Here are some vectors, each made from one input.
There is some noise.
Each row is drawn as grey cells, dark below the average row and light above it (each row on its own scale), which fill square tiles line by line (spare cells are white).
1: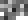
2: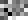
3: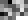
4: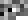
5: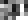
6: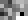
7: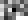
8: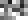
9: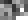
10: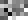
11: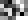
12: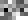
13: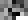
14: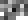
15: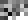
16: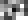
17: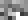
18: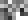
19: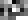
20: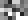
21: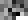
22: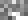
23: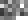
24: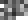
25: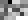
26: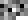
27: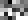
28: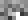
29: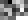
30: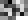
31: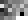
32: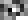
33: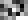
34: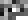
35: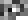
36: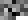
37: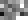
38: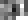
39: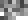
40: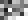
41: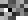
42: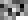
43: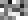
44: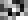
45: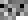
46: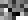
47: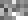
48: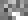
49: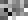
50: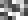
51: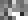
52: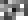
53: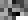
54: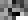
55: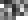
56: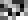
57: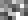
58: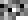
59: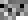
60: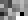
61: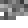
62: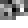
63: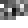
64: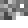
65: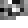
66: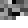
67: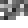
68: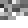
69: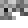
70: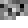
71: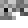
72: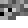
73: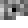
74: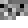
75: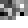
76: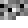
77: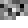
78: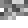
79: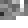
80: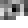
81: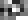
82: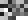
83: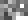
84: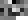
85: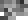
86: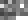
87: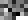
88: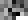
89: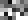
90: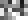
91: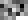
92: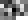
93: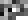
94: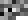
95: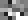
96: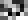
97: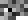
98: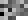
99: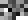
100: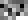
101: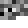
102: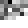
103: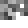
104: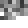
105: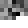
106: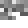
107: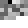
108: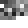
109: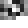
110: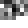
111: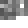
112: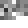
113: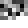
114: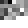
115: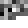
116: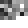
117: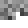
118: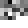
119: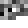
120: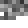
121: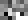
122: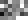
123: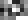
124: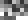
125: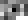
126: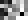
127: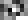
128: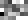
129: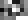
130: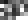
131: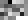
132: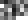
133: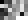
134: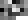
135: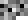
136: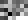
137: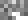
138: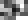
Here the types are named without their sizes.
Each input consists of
a point on a line, together with either a fixed value, or three true/false values.
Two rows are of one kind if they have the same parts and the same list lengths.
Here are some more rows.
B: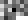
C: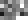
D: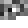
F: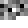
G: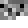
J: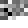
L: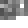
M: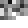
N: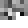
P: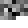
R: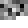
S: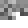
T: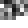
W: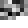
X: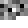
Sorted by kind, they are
B, C, J, L, M, N, S, T
D, F, G, P, R, W, X

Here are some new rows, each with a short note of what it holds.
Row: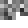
a point on a line and three true/false values
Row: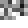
a point on a line and three true/false values
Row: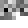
a point on a line and three true/false values
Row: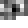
a point on a line and three true/false values
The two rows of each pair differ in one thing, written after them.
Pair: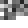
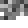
one of the three true/false values
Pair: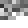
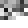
one of the three true/false values
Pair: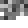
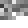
the place on the line
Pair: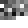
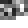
one of the three true/false values
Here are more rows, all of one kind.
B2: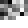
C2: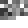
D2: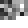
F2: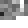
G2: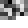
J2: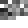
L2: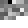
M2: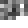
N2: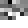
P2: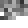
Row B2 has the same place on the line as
C2, F2 and J2.
